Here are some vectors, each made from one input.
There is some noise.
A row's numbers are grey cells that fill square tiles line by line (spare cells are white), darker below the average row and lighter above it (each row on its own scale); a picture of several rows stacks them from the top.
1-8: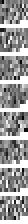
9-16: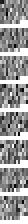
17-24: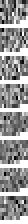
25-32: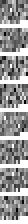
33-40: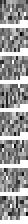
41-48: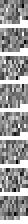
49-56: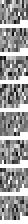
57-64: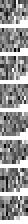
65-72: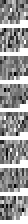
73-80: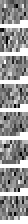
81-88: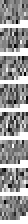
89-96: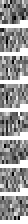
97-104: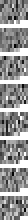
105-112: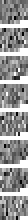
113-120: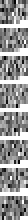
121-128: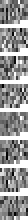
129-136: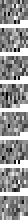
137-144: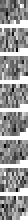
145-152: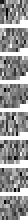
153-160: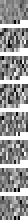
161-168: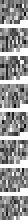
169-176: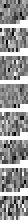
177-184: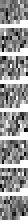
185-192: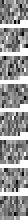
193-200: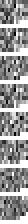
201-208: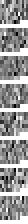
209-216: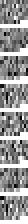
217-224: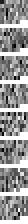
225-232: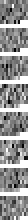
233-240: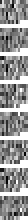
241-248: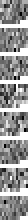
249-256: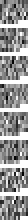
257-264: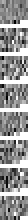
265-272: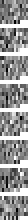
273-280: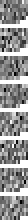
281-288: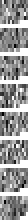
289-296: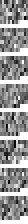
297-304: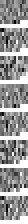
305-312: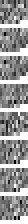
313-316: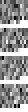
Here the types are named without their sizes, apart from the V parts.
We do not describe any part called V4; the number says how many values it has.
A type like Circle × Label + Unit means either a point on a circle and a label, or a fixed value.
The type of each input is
Circle × (Line + List(V4)) + Label.
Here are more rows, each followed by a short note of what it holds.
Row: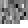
a point on a circle, together with a list of two items
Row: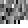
a point on a circle, together with a list of two items
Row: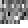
a point on a circle, together with a list of one item
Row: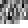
a point on a circle, together with a list of one item
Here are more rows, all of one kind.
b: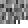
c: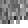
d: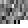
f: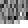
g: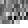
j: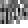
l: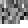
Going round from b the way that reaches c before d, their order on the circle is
b, f, g, c, j, l, d.
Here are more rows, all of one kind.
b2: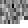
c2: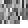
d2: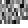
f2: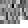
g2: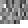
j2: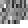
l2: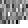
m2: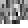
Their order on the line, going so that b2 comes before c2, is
b2, f2, j2, g2, d2, m2, l2, c2.
